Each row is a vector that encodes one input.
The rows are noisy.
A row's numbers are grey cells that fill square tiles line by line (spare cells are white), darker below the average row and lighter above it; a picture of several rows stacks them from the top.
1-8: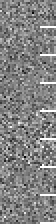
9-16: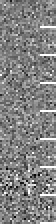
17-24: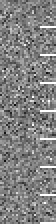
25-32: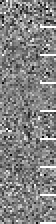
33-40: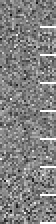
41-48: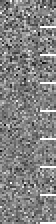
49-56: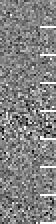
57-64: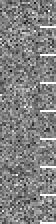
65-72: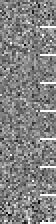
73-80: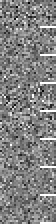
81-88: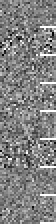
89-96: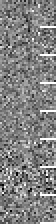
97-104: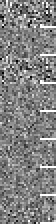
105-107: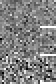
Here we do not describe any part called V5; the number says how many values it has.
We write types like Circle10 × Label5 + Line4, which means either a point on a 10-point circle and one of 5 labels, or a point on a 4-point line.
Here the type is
List2(Bool × V5).
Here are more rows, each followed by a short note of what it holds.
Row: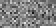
a list of one item
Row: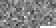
a list of one item
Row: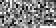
the empty list
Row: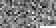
a list of two items
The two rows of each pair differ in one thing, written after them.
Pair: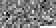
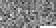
the value of V5 in item 1 of the list
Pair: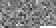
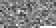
the value of V5 in item 1 of the list
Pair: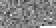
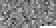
the value of V5 in item 1 of the list
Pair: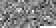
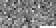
the value of V5 in item 2 of the list
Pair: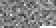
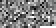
the value of V5 in item 1 of the list
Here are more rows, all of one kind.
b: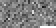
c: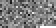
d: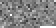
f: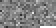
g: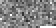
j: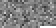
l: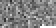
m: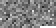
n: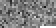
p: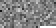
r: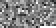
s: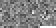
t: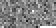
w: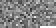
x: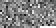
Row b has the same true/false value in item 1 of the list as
g, j, m and n.
